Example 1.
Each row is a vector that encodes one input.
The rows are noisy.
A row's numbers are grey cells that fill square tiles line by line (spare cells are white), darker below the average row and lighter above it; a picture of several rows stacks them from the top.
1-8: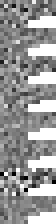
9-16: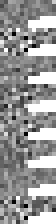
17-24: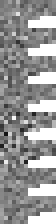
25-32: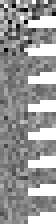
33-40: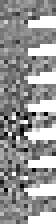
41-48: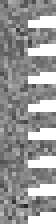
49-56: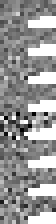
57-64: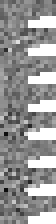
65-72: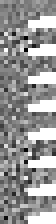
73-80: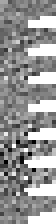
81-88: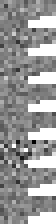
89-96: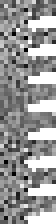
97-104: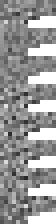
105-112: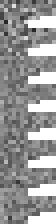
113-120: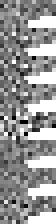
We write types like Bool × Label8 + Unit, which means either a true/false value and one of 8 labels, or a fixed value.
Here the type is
Bool × Line9.
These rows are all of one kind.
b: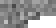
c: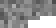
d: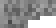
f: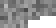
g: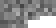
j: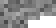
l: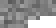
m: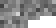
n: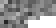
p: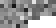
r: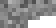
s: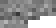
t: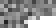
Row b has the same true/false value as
d, r and s.
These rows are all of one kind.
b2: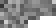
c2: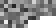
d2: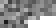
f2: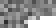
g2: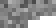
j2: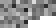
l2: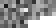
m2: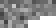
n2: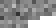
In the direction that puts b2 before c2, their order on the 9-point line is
m2, n2, f2, d2, l2, j2, g2, b2, c2.
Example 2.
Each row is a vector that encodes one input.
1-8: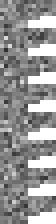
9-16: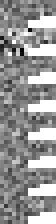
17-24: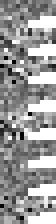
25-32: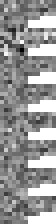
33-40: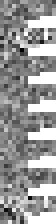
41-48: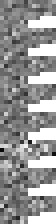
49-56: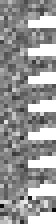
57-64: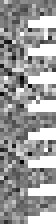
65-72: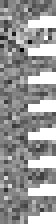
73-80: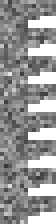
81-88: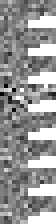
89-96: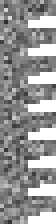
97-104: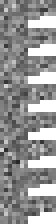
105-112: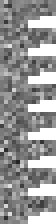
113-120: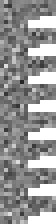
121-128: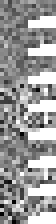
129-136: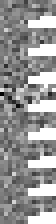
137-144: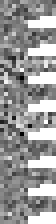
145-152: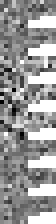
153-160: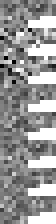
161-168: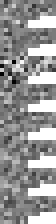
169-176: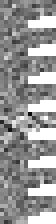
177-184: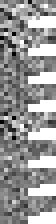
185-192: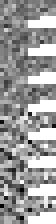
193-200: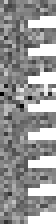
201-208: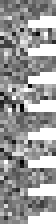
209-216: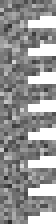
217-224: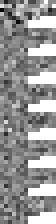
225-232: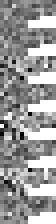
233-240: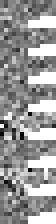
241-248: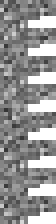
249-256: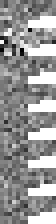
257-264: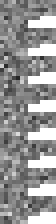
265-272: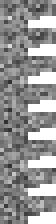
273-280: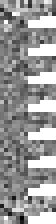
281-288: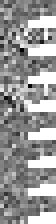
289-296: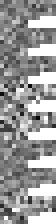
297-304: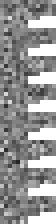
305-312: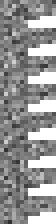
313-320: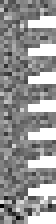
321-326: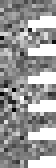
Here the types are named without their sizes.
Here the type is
Bool × Bool × Bool × Bool × Bool + Tree.
